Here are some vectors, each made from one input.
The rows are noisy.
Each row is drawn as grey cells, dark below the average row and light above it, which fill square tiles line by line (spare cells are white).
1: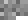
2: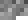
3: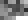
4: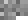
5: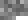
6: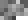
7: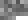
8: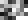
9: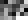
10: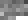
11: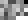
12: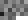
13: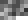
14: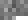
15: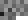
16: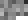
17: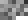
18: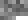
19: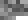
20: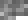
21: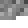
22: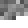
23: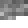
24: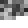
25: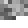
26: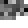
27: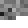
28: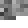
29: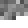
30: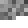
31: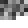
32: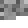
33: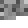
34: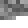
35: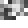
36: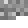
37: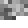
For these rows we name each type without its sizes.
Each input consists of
a label and a true/false value.
